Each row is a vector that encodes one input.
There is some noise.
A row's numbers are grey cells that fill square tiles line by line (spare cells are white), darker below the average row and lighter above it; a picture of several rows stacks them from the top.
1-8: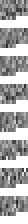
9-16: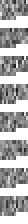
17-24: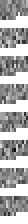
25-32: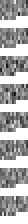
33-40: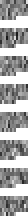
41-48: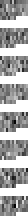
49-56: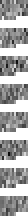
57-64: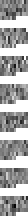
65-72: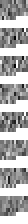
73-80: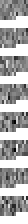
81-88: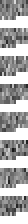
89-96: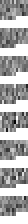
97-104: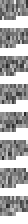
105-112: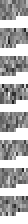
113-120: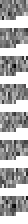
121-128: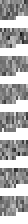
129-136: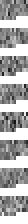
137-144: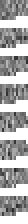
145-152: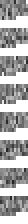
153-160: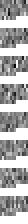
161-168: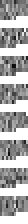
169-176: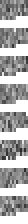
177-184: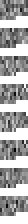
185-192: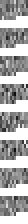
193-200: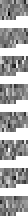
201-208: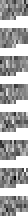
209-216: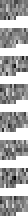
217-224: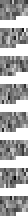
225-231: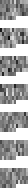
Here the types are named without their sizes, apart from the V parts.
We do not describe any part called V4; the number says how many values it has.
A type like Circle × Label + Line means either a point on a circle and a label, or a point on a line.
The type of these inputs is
Circle × (Line + V4).
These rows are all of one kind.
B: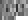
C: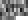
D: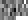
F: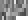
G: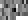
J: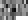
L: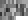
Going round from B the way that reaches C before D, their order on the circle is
B, J, G, C, F, L, D.
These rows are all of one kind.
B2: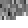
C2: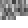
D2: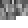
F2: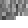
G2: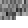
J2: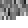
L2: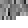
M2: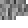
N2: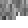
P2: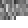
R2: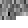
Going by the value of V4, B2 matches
J2, L2, M2 and R2.
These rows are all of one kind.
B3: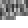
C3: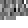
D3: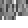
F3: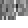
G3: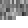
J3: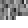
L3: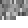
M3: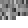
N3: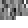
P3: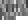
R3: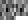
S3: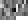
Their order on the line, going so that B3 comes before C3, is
R3, B3, G3, P3, F3, D3, L3, M3, J3, N3, S3, C3.
